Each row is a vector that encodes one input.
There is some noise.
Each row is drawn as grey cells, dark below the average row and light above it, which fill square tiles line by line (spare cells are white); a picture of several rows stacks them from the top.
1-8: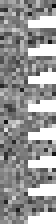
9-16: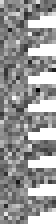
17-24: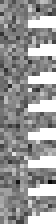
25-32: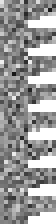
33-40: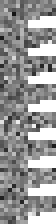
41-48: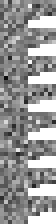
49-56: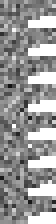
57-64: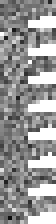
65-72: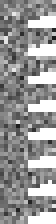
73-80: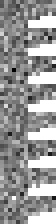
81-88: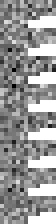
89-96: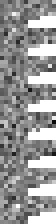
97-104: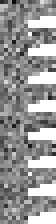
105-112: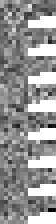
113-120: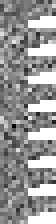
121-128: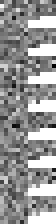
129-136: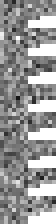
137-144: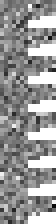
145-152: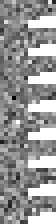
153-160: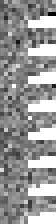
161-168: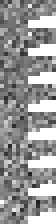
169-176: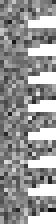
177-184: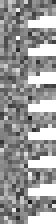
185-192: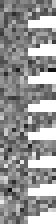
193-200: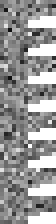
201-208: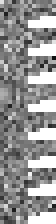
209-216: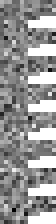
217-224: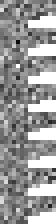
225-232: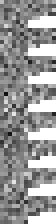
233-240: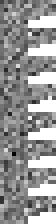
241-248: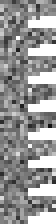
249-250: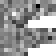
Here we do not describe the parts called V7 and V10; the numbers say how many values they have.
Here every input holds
a point on an 8-point line and a value of V10, together with either a point on an 8-point line, or a value of V7.
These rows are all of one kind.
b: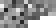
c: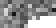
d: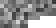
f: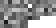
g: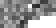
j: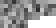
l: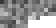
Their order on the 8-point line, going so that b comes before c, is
b, f, l, c, j, g, d.
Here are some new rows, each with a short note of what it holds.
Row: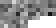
a point on each of two 8-point lines and a value of V10
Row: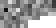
a point on each of two 8-point lines and a value of V10
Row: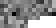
a point on each of two 8-point lines and a value of V10
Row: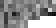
a point on each of two 8-point lines and a value of V10
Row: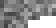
a point on each of two 8-point lines and a value of V10
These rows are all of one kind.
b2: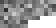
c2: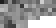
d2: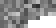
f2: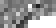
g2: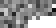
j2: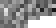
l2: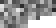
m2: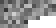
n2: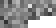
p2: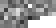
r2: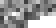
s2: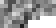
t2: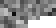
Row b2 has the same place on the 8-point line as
c2 and n2.
